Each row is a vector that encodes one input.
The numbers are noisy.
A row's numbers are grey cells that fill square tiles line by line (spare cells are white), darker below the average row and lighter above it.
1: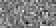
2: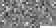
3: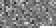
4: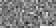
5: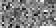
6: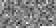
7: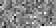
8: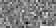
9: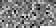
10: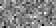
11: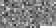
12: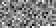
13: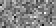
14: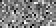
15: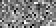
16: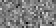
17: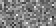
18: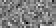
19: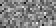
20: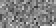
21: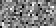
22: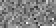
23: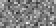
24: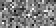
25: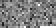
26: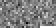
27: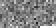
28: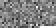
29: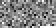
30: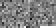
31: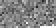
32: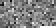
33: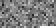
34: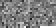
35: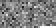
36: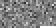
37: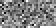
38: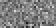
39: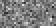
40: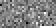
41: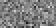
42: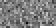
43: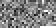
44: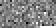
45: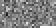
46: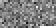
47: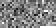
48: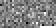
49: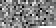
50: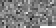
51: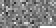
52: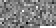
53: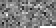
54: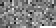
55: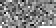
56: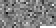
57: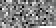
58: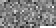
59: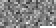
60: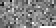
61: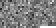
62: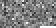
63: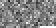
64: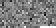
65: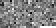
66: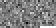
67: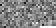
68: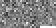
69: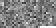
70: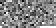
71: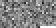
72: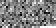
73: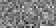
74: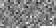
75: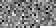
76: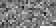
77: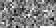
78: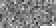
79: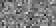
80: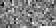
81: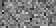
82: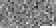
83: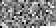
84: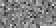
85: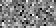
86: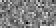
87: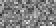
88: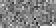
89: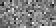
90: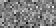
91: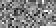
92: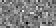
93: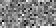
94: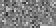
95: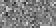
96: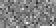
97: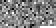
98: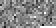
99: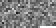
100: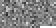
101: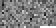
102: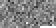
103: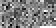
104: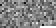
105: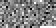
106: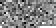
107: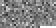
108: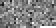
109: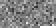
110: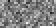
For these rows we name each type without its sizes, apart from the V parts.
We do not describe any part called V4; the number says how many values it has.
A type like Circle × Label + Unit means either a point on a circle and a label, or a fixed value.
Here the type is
Label × Label + List(Line) × V4.
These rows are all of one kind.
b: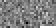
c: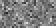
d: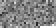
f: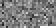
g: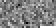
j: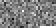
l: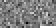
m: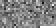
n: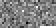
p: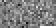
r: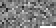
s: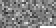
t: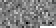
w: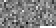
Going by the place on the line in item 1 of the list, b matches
f, l and t.
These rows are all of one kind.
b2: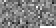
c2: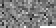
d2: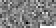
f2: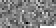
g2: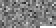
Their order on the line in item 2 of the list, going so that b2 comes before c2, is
b2, g2, c2, d2, f2.
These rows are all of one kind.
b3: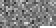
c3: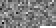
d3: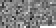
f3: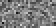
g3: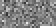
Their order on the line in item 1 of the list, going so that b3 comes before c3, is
d3, g3, b3, c3, f3.
